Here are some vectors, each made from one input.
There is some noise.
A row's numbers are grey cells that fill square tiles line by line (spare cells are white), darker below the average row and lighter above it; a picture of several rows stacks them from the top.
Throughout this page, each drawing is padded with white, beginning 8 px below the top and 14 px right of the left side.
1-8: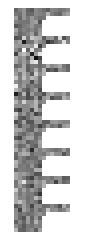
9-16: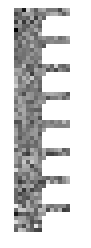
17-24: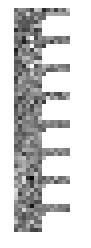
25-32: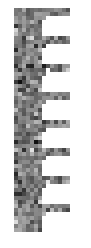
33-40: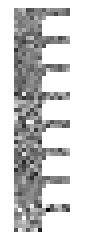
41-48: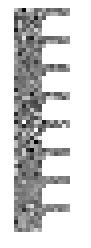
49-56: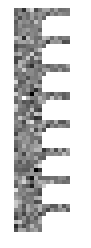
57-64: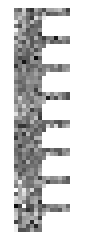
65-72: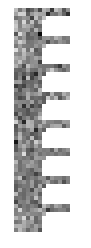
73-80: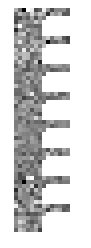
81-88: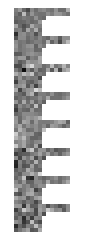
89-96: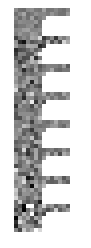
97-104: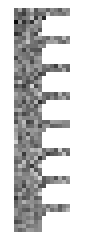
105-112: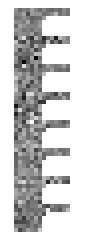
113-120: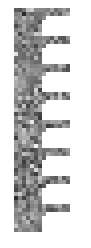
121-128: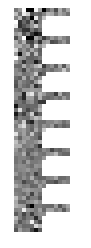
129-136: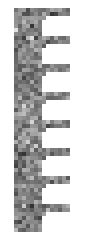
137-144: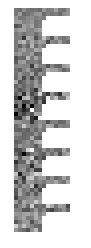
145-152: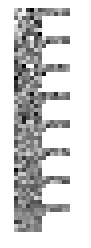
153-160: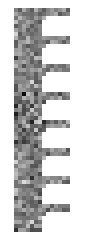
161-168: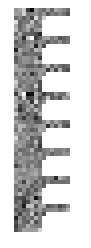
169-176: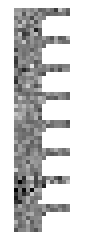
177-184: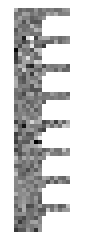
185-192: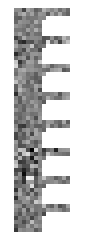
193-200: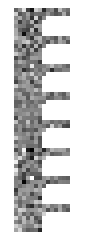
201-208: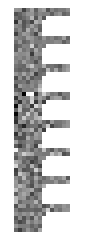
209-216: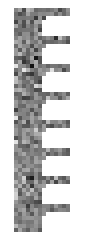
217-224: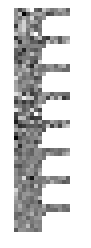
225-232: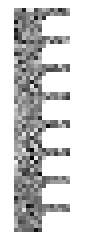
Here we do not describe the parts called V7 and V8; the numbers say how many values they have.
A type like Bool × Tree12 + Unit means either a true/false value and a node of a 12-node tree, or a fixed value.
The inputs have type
(Bool × V7 + Line9) × V8 + Line5.
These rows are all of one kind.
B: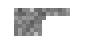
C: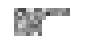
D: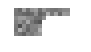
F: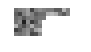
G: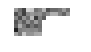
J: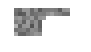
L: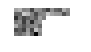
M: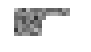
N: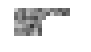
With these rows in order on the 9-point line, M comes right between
G and L.
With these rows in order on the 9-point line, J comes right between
D and F.
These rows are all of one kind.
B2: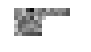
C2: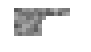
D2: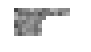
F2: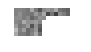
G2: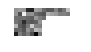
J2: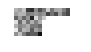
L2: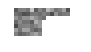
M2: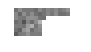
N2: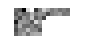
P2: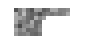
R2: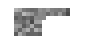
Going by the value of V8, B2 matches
J2, L2, M2 and R2.
